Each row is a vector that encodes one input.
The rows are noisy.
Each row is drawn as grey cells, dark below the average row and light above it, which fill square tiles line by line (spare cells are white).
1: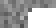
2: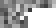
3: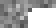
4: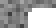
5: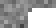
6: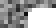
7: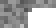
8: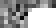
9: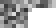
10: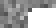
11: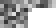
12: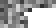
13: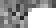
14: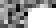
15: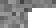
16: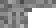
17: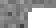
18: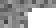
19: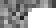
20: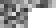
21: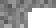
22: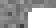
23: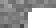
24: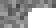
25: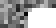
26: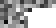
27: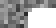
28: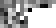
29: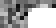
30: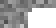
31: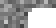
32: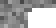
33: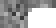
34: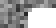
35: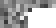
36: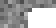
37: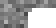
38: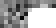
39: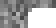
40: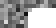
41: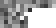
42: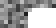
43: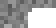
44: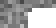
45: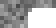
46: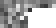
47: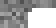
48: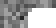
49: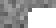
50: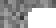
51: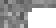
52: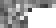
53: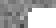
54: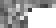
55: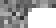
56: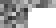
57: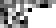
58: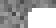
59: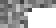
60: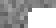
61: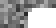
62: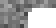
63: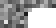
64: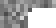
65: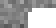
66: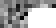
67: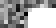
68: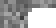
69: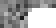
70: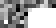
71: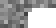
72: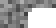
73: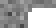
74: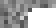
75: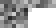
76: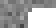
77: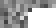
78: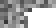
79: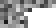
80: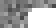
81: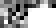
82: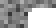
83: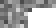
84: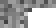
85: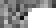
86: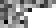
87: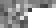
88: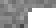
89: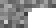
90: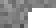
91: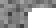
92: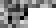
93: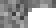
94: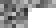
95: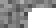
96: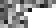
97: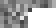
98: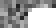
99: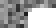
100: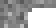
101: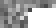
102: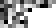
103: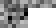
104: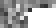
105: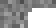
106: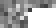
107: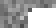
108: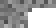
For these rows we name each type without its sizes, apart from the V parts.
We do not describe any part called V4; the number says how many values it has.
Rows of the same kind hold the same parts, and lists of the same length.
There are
3 kinds of row.
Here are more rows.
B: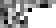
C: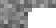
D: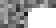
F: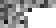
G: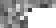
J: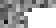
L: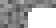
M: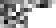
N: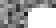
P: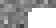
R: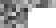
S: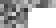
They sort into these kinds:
B, C, D, G, L, N, P
F, J
M, R, S

